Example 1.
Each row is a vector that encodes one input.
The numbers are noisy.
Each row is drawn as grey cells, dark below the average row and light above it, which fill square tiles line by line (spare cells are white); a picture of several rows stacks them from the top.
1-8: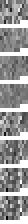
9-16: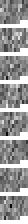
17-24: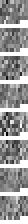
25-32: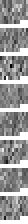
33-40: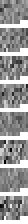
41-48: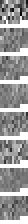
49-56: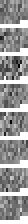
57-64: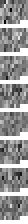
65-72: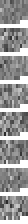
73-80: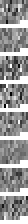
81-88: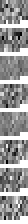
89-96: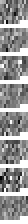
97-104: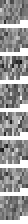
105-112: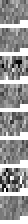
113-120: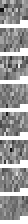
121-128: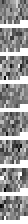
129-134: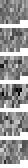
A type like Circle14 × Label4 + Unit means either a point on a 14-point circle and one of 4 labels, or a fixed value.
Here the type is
Tree11.
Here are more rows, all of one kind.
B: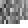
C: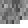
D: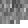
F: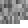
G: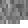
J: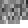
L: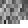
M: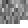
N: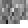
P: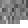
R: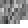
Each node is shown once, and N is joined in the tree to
B, M and R.
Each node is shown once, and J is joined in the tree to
P.
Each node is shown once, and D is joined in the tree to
C.
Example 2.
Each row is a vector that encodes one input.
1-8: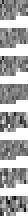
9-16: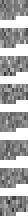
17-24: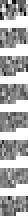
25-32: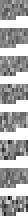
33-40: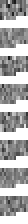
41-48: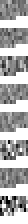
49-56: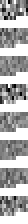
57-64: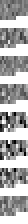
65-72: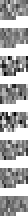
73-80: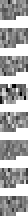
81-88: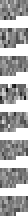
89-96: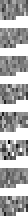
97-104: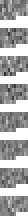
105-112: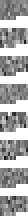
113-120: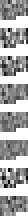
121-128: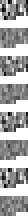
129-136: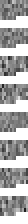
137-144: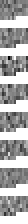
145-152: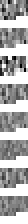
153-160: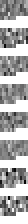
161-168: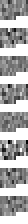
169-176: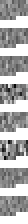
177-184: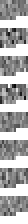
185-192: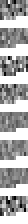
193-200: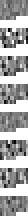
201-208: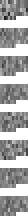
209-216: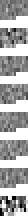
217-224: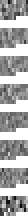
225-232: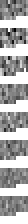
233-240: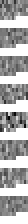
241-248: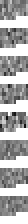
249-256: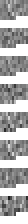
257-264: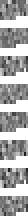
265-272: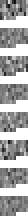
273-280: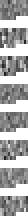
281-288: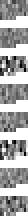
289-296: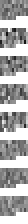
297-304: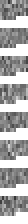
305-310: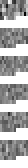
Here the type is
Tree13.
